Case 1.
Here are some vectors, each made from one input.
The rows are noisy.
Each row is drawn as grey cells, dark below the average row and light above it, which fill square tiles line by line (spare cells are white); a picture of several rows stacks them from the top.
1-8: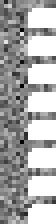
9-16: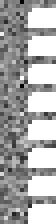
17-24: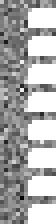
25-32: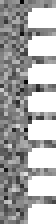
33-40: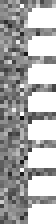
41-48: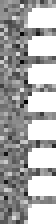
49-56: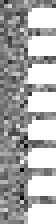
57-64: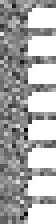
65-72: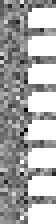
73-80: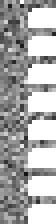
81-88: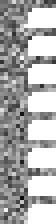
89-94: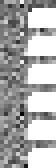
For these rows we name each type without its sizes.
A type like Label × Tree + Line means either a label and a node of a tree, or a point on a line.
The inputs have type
Bool × Line.
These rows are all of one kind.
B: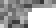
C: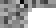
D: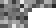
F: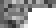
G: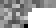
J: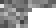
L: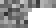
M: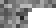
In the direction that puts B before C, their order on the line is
F, J, G, B, C, L, M, D.
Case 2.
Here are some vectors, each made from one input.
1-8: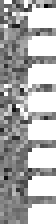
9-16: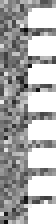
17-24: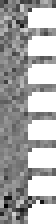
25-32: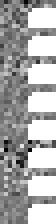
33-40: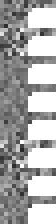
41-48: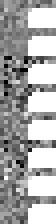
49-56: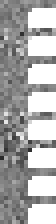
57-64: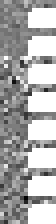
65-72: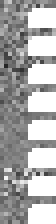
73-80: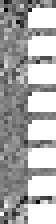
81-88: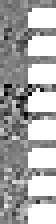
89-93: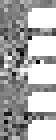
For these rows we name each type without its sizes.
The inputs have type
Label × (Tree + Unit).
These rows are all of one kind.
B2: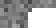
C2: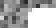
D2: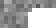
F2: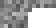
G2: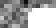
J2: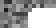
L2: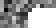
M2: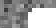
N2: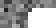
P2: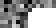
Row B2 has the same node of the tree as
C2, F2, M2 and N2.
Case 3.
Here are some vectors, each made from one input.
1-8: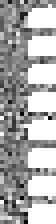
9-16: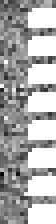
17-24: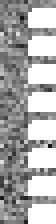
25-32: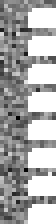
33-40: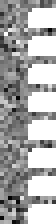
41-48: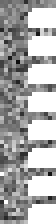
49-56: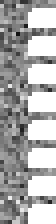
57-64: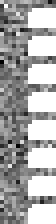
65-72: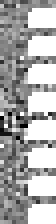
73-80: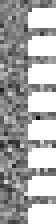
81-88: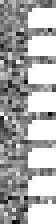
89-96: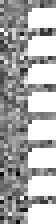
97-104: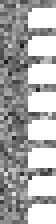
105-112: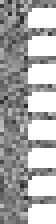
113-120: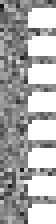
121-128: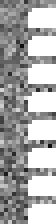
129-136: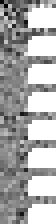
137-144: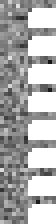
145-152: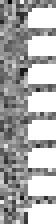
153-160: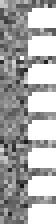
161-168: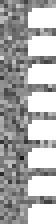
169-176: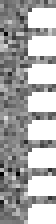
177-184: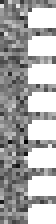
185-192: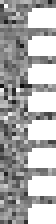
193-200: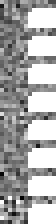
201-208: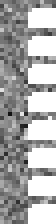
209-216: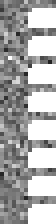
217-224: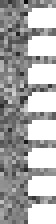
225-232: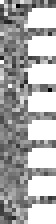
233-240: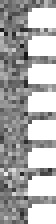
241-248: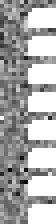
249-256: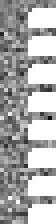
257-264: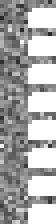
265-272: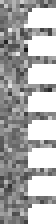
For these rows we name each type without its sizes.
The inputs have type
Circle + Line × Line + Unit.
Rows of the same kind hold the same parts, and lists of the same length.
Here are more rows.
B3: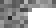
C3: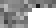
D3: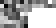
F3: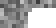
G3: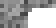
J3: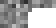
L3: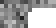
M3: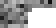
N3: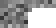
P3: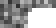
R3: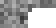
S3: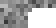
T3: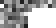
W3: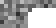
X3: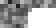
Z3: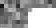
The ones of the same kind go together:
B3, C3, P3, S3, T3, X3, Z3
D3, F3, G3, J3, L3, R3, W3
M3, N3

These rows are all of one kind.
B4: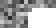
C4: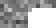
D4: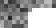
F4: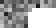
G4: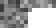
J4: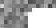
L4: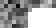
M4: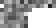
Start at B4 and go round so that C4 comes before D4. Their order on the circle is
B4, C4, F4, J4, M4, L4, D4, G4.
